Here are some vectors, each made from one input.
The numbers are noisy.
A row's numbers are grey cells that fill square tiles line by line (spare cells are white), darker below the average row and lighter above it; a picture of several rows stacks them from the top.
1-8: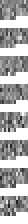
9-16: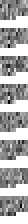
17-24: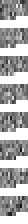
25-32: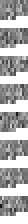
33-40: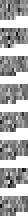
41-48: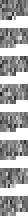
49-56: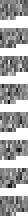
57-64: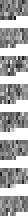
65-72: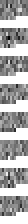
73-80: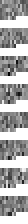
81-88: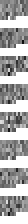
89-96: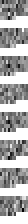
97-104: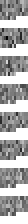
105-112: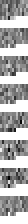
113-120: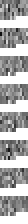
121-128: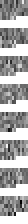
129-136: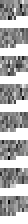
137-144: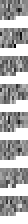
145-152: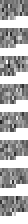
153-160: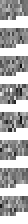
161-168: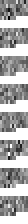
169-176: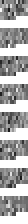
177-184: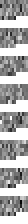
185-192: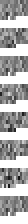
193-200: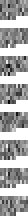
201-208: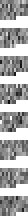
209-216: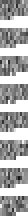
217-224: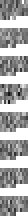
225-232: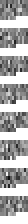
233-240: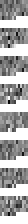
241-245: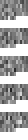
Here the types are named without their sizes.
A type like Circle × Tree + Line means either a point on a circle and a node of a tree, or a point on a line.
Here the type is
(Circle + Unit) × List(Line) × Tree.
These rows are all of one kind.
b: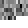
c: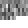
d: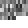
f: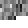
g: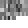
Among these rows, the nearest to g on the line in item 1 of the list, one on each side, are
d and f.
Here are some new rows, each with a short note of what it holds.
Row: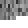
a point on a circle and a node of a tree, together with the empty list
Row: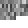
a node of a tree, together with a list of one item
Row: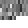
a point on a circle and a node of a tree, together with the empty list
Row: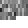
a node of a tree, together with a list of two items
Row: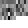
a point on a circle and a node of a tree, together with a list of two items
